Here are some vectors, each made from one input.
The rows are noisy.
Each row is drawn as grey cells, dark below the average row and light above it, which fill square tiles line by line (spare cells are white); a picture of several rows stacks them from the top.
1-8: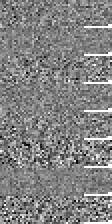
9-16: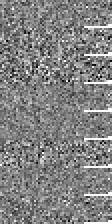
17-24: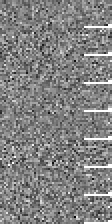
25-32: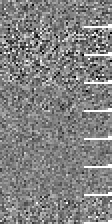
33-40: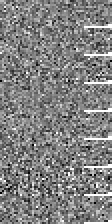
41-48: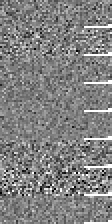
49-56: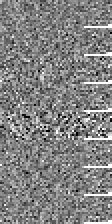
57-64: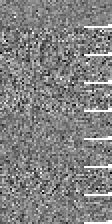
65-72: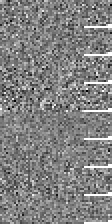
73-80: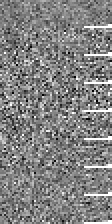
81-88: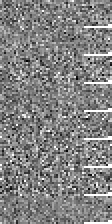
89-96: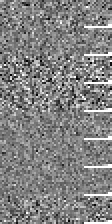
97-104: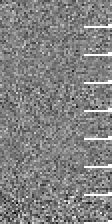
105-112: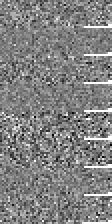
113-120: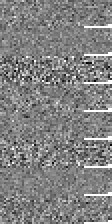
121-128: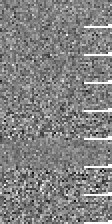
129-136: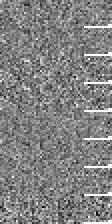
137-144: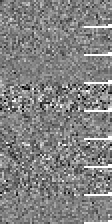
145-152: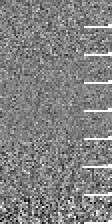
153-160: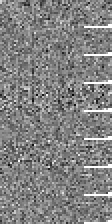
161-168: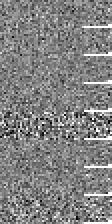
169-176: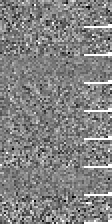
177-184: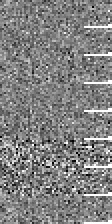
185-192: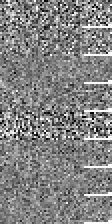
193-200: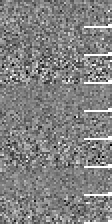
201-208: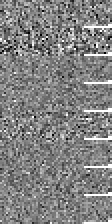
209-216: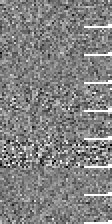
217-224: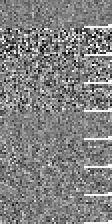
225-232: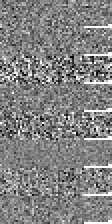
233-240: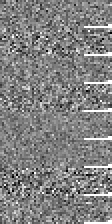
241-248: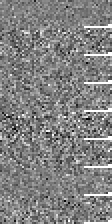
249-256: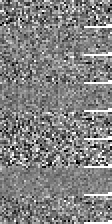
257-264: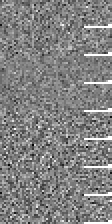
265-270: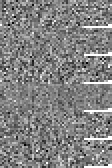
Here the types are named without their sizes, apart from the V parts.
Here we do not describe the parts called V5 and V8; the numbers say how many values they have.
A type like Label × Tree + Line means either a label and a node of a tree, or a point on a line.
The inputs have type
(Bool × Circle + V8) × (Circle + V5).
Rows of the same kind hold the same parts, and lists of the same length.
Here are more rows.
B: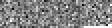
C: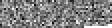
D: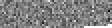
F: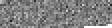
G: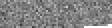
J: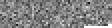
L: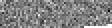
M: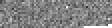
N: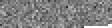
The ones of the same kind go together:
B, M
C, J, N
D, G, L
F

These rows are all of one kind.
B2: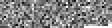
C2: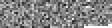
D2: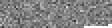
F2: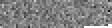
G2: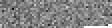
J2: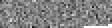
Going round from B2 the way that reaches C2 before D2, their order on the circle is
B2, J2, C2, F2, G2, D2.
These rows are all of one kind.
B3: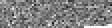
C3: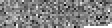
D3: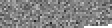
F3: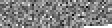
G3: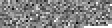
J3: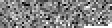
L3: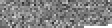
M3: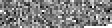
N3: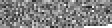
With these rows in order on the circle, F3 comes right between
B3 and D3.
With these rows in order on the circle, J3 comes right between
C3 and G3.
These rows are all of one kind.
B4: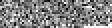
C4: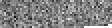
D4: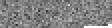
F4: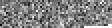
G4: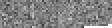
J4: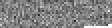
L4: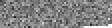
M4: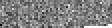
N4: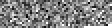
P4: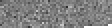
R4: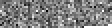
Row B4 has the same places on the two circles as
F4, L4, N4 and P4.
